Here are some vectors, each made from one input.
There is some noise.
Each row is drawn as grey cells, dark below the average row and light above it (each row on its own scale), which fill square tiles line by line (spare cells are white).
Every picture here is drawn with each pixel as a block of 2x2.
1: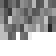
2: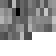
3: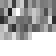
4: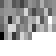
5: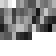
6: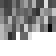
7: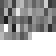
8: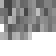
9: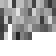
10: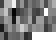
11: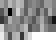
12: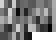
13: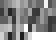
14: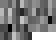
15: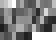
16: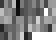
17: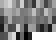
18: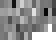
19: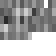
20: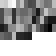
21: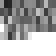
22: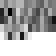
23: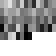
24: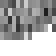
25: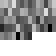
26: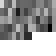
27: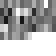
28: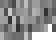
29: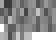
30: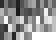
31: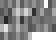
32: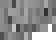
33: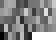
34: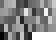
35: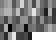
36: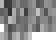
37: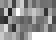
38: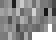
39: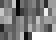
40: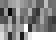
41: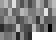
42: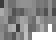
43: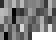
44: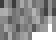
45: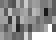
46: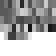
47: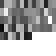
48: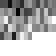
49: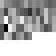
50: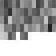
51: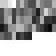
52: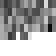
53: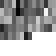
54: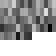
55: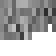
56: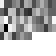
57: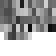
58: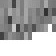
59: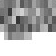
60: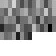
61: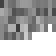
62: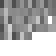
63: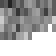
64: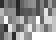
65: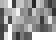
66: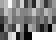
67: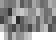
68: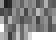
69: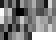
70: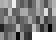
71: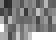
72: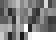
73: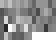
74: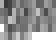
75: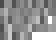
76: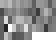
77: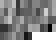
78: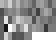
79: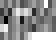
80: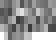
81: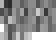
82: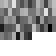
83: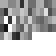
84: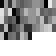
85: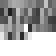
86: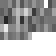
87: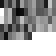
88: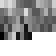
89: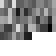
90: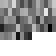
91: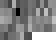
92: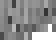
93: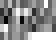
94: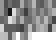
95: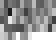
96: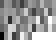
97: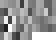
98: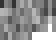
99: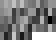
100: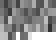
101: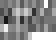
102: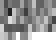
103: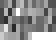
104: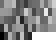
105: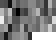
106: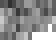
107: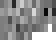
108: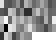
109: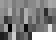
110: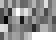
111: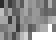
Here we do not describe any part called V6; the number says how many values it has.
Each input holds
a value of V6, together with either a point on a 4-point line, or three true/false values.
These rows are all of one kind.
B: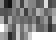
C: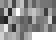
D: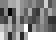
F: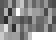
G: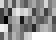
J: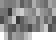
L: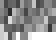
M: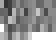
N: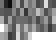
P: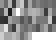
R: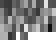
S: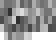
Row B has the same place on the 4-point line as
N and R.
